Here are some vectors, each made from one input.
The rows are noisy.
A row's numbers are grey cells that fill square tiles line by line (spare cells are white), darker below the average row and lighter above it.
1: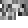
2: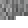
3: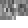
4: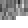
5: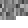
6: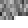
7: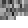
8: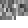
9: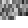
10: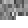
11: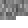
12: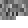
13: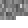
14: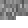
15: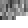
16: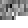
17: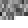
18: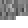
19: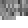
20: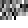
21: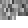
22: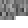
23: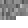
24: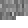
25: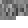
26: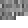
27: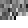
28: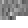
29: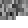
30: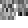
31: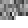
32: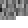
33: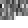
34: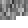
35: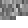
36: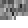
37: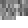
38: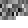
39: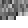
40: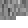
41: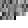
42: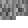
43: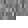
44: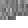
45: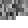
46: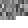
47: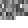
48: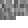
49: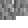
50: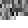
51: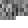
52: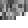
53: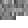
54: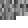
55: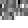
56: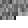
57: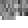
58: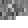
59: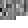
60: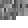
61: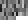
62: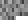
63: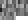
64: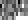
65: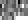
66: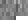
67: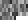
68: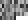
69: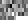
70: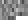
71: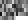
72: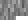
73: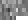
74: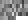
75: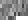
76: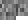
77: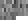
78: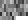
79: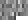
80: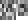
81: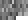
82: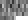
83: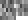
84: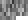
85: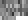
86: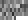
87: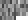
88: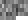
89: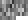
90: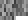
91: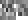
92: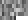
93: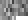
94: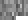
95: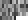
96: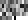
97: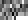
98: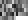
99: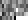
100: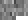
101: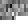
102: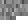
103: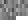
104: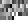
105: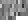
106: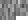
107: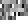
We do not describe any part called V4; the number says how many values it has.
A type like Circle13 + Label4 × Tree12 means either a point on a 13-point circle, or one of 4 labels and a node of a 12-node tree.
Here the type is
Bool × Circle5 + Line5 × (Line5 + V4).
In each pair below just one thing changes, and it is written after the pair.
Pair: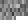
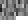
the true/false value
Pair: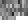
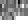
the true/false value
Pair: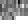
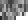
the place on the 5-point circle
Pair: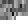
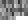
the place on the 5-point circle
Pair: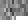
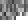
the true/false value
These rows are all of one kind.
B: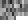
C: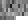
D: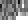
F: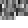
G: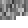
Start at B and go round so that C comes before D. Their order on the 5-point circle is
B, C, G, F, D.
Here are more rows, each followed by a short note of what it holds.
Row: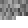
a point on a 5-point circle and a true/false value
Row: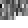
a point on a 5-point circle and a true/false value
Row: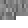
a point on a 5-point line and a value of V4
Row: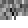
a point on a 5-point circle and a true/false value
